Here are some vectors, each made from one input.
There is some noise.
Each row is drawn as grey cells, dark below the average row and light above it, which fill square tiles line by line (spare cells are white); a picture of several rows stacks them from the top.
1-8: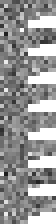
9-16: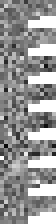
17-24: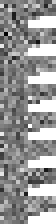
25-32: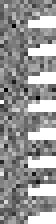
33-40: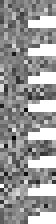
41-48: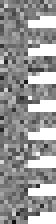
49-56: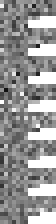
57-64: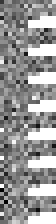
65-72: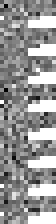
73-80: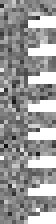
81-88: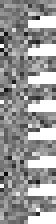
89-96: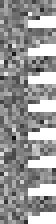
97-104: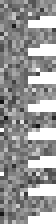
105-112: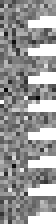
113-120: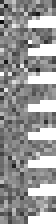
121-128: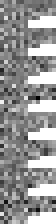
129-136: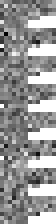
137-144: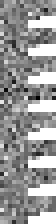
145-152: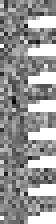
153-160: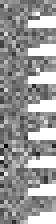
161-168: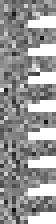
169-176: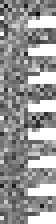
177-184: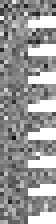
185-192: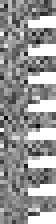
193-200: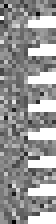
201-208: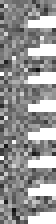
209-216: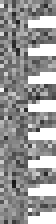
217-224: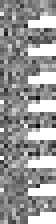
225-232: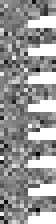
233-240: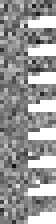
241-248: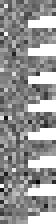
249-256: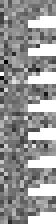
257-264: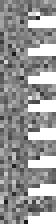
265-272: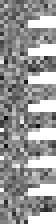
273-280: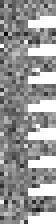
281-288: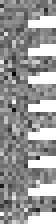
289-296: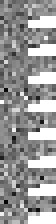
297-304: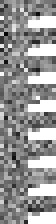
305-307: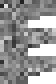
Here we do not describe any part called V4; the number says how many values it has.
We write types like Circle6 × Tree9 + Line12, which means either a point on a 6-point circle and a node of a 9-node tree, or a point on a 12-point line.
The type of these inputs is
Bool × Bool × Bool + Line14 × List2(V4).
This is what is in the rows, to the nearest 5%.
About 85% of them hold a point on a 14-point line, together with a list of up to two values of V4. The rest hold three true/false values.
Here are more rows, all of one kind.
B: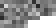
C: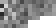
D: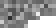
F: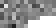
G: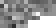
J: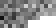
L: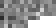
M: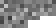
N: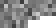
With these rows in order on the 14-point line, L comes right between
B and G.
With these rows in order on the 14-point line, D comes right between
B and J.
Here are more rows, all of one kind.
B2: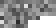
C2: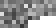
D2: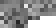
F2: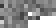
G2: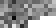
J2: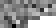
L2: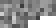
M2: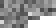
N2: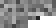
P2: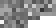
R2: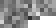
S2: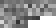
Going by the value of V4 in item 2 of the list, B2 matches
D2, L2 and P2.
